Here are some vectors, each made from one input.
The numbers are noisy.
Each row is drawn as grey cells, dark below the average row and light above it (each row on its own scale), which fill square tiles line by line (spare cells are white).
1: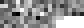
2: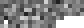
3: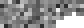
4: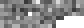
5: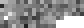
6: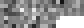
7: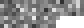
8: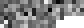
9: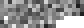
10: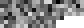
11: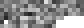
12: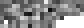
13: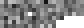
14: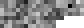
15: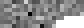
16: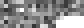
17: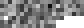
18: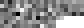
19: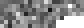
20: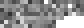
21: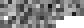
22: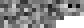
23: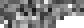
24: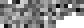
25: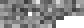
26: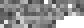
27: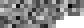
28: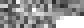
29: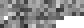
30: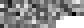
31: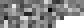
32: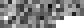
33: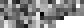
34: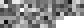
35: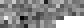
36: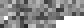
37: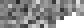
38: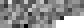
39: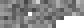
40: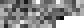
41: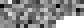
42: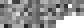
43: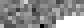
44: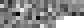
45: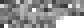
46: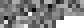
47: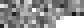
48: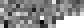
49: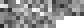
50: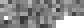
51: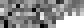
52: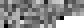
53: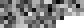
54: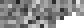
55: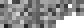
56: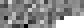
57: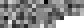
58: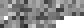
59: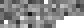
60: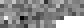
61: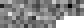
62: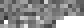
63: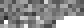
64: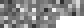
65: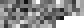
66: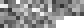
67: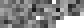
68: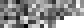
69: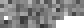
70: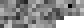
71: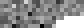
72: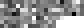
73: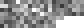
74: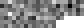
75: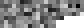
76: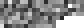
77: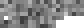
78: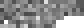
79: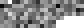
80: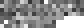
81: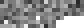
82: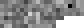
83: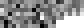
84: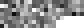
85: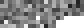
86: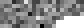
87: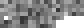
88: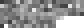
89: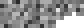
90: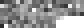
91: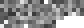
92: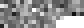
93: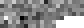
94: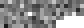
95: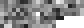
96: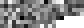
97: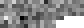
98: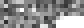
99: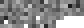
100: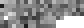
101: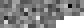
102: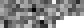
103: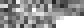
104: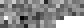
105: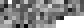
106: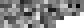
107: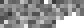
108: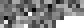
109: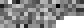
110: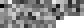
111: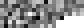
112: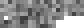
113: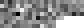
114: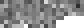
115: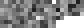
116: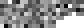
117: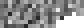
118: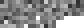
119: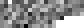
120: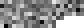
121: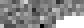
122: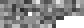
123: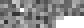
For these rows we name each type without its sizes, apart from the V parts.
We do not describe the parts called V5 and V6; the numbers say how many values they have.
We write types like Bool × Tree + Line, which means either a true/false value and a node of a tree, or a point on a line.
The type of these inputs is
(Bool × Bool × Bool × Bool + Unit) × V6 + Label × V5.
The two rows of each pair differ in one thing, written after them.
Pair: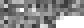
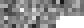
the label
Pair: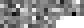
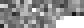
the label
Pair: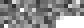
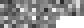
the label
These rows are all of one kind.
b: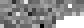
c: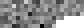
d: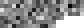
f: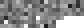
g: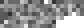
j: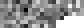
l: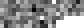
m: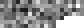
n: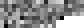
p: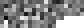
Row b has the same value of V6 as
c, d and l.
